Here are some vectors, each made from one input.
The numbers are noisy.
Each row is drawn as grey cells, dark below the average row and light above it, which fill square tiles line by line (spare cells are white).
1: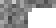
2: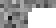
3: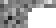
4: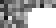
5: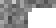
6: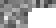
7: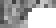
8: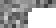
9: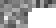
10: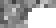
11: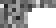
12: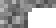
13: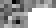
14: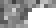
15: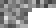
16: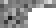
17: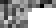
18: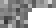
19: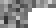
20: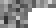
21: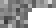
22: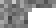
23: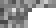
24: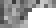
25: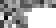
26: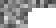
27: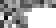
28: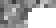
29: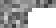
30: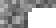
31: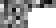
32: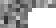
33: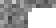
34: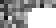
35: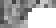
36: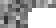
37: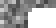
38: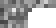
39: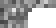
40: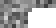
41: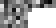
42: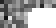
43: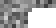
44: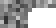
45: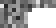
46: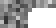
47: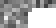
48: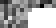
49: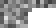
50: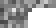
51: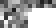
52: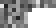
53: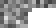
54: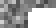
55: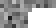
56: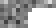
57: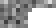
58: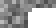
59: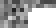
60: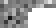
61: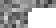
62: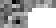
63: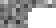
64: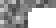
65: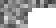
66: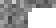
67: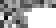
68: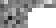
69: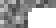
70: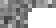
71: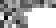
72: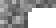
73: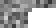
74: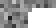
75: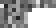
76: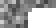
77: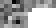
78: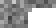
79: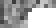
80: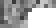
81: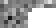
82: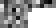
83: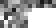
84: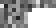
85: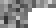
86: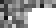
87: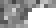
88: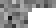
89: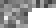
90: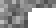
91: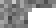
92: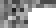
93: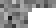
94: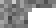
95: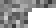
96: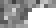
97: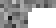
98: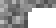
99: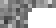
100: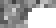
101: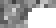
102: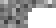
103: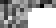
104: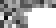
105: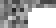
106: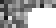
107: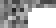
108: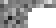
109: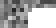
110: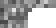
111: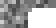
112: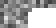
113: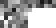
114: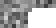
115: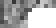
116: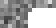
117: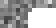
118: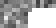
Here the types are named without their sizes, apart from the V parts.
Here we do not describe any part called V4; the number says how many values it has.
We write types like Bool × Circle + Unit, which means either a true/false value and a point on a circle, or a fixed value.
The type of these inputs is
Bool × (Line + V4).
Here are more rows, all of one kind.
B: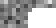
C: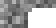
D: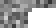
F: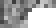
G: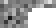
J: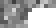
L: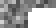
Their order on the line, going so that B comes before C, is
F, J, D, G, B, C, L.
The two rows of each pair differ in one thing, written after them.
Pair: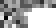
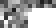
the true/false value
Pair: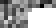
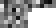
the value of V4
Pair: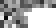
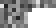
the value of V4
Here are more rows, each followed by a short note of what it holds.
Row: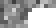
a point on a line and a true/false value
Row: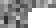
a point on a line and a true/false value
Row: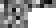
a true/false value and a value of V4
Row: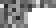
a true/false value and a value of V4
